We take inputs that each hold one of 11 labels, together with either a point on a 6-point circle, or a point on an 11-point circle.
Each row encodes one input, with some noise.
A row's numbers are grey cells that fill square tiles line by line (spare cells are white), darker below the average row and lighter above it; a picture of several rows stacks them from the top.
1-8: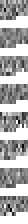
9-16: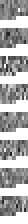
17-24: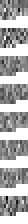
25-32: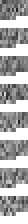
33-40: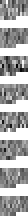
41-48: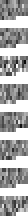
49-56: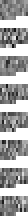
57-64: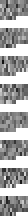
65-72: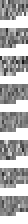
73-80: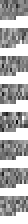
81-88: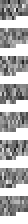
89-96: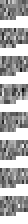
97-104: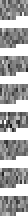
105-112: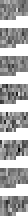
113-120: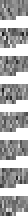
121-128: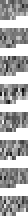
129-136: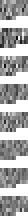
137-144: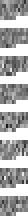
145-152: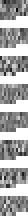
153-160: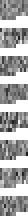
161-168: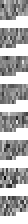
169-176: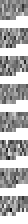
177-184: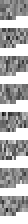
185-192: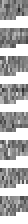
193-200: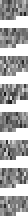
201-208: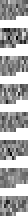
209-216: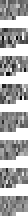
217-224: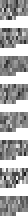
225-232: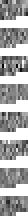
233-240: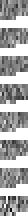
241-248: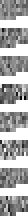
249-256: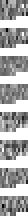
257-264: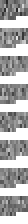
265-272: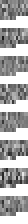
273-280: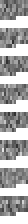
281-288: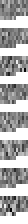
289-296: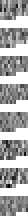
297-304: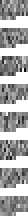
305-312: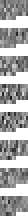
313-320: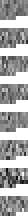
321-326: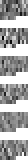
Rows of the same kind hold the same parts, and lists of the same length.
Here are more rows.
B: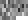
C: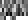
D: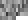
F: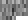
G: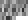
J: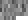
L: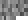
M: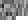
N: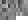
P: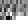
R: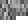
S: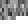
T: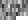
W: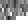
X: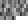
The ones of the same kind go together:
B, D, F, G, M, N, P, R, S
C, J, L, T, W, X

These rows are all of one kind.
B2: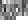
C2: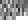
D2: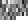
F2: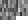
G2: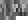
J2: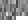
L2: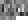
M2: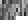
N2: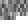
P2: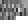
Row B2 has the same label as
D2 and N2.
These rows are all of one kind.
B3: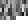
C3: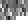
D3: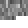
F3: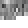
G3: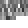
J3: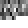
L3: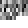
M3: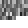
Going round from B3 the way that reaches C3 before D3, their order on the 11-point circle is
B3, F3, C3, M3, L3, D3, J3, G3.
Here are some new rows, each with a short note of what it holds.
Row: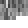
a point on a 6-point circle and one of 11 labels
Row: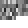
a point on an 11-point circle and one of 11 labels
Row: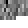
a point on a 6-point circle and one of 11 labels
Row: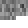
a point on a 6-point circle and one of 11 labels
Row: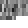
a point on a 6-point circle and one of 11 labels
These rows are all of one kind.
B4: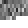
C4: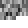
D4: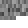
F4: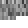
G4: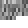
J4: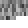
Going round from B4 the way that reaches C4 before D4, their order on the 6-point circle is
B4, C4, D4, G4, F4, J4.
